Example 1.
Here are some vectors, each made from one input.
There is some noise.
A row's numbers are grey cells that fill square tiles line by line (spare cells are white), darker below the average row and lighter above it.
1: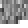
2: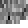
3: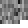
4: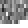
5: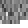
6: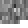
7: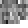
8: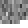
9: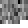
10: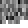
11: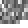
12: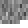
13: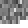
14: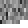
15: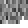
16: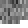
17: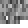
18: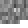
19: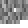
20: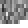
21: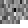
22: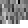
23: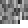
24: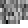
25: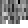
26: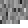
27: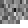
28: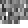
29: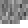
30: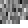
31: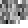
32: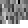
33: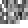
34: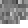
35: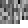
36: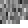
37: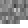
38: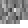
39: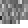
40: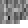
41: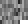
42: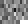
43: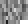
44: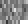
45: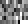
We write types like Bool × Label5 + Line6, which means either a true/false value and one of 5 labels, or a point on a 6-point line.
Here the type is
Line4 + Tree7.
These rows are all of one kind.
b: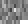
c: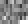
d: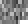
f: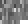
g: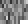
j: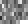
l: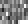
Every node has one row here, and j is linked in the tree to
d.
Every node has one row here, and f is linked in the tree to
b, c and d.
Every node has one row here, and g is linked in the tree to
b.
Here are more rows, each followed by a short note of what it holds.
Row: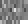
a node of a 7-node tree
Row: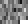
a point on a 4-point line
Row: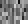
a point on a 4-point line
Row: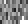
a point on a 4-point line
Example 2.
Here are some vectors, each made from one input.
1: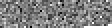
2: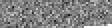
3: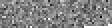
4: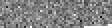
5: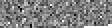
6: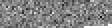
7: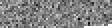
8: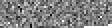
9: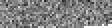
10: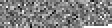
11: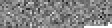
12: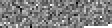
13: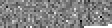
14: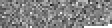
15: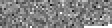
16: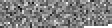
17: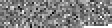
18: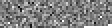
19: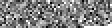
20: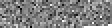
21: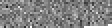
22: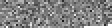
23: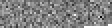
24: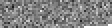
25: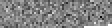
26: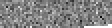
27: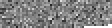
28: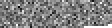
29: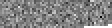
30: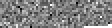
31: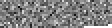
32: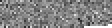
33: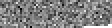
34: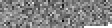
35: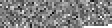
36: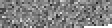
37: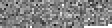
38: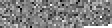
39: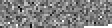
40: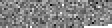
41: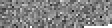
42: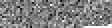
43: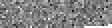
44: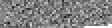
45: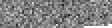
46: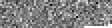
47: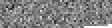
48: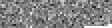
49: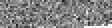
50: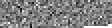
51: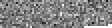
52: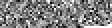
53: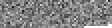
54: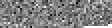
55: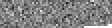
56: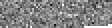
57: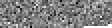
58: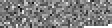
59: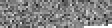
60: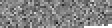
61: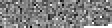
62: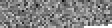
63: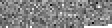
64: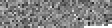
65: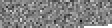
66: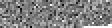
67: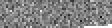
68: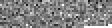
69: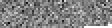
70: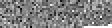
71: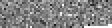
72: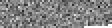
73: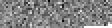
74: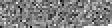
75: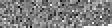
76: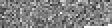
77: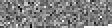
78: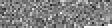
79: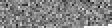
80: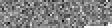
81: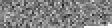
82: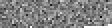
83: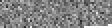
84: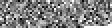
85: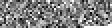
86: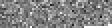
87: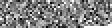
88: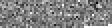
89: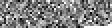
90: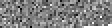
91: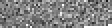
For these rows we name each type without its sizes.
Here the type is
List(Line).
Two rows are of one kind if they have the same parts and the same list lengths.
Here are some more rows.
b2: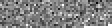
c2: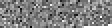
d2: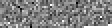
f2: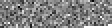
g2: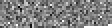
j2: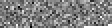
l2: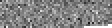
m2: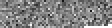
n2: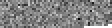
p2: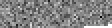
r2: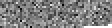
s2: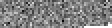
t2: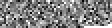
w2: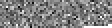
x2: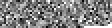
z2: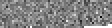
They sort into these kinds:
b2, l2, m2, n2, p2, s2, z2
c2, d2, f2, g2, j2, r2, w2
t2, x2

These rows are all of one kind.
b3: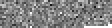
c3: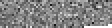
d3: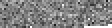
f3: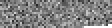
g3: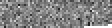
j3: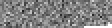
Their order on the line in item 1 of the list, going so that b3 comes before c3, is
b3, c3, d3, g3, f3, j3.
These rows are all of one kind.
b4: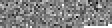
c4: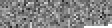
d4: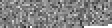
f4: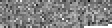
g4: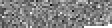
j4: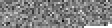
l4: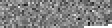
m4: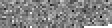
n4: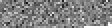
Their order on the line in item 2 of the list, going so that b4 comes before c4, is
f4, b4, l4, d4, c4, m4, g4, j4, n4.
